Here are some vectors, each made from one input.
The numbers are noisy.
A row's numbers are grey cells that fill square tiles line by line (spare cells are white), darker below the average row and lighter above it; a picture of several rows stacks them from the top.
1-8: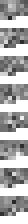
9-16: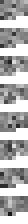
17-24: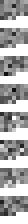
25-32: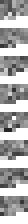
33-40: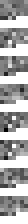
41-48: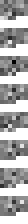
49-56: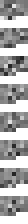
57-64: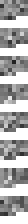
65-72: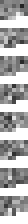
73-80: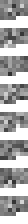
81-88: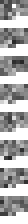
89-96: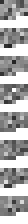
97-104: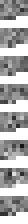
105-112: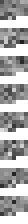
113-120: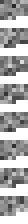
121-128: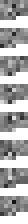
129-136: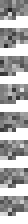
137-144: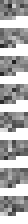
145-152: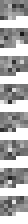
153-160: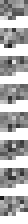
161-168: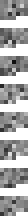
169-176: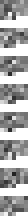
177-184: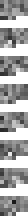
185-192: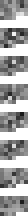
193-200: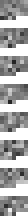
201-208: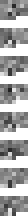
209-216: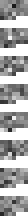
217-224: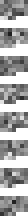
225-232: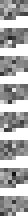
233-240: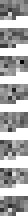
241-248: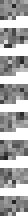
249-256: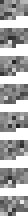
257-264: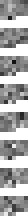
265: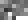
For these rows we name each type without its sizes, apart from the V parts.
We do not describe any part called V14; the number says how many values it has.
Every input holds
a node of a tree, together with either four true/false values, or a value of V14.
